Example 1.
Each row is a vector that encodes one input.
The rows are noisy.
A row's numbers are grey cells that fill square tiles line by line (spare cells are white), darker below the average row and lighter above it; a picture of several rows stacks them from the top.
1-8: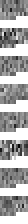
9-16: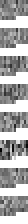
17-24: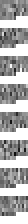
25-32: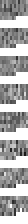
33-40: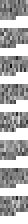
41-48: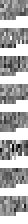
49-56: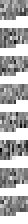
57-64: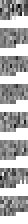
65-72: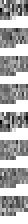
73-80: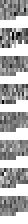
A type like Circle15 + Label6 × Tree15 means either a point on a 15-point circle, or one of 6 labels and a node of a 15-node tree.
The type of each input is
Circle5 + Unit.
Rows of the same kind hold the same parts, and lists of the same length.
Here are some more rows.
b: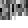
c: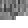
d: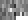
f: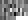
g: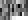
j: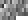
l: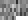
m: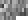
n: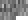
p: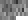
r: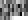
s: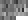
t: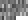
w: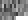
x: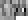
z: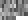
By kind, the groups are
b, g, r
c, d, f, j, l, m, n, p, s, t, w, x, z

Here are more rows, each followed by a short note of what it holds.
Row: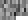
a point on a 5-point circle
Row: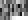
a fixed value
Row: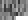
a point on a 5-point circle
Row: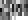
a fixed value
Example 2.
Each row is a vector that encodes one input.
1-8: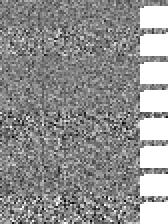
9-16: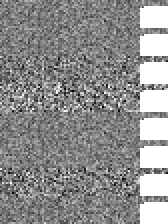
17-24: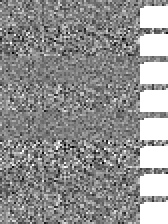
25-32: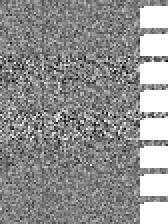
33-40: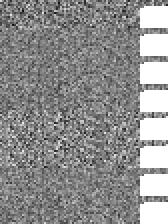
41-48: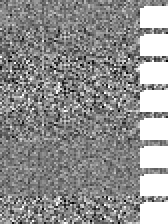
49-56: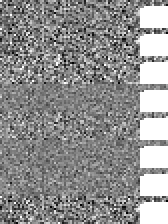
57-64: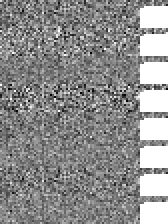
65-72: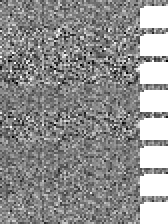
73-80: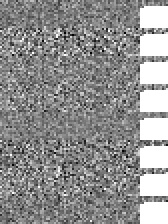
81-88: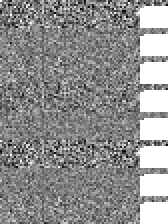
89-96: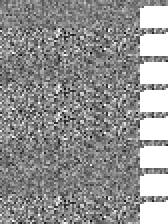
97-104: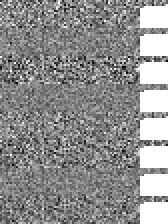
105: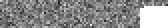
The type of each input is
Line13.
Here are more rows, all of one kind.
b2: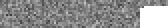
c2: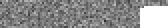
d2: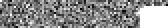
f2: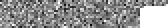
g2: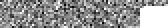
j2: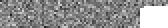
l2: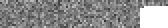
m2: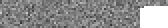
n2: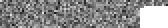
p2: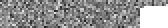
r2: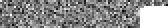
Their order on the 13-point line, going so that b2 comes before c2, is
g2, f2, p2, j2, b2, m2, c2, l2, n2, r2, d2.
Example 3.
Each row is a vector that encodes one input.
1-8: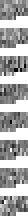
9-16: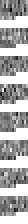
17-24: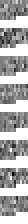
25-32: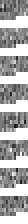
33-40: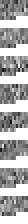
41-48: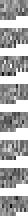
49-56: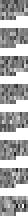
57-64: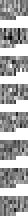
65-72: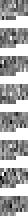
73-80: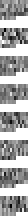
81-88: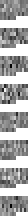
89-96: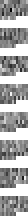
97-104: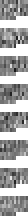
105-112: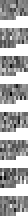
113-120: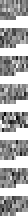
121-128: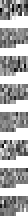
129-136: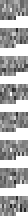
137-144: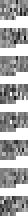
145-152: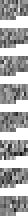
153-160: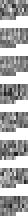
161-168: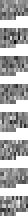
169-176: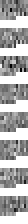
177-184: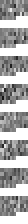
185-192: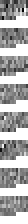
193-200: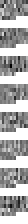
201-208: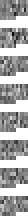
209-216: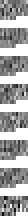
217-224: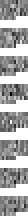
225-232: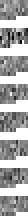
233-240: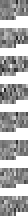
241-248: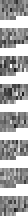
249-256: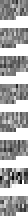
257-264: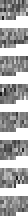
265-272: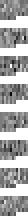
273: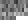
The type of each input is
Circle10 + Unit.
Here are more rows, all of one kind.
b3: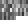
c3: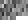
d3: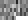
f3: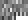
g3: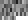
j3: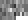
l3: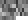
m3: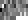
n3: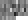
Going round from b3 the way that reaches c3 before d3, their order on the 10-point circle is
b3, f3, j3, n3, m3, c3, g3, l3, d3.
